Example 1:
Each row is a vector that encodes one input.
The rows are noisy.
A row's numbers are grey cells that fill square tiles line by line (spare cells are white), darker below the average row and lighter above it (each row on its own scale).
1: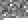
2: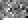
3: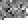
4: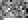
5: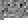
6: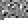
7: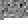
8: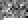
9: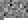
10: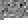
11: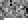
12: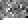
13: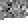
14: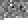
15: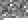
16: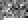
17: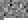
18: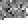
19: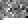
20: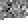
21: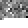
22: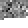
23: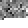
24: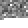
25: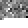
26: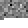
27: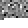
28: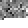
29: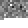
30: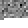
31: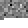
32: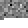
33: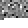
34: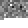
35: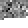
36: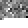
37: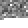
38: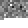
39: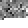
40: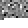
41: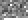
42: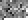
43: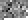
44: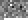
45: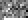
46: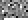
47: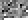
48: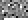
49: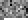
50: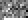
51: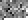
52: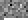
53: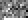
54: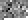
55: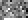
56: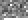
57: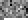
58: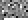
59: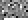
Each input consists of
a point on a 6-point line and a true/false value.
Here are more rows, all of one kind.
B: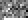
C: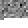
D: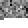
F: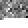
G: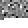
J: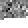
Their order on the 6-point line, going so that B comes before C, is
B, F, C, D, J, G.
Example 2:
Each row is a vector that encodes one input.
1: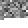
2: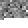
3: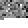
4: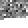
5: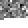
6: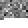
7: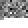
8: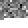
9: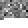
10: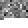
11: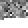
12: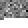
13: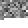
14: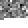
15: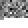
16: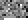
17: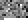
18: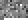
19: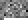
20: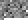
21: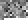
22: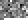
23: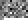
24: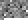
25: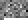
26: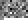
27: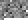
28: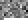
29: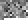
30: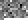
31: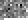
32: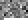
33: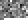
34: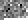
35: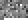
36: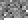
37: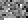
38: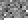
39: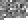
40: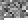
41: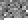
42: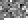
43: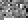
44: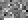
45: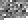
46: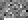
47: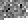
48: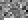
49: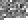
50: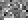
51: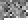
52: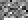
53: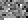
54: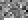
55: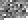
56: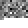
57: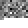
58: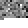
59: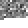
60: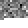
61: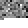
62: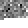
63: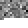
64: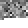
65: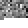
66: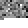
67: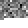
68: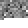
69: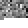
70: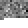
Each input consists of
a point on a 9-point line and a true/false value.
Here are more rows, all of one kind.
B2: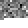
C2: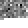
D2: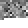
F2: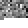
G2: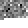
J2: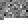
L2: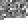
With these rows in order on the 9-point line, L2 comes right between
G2 and J2.
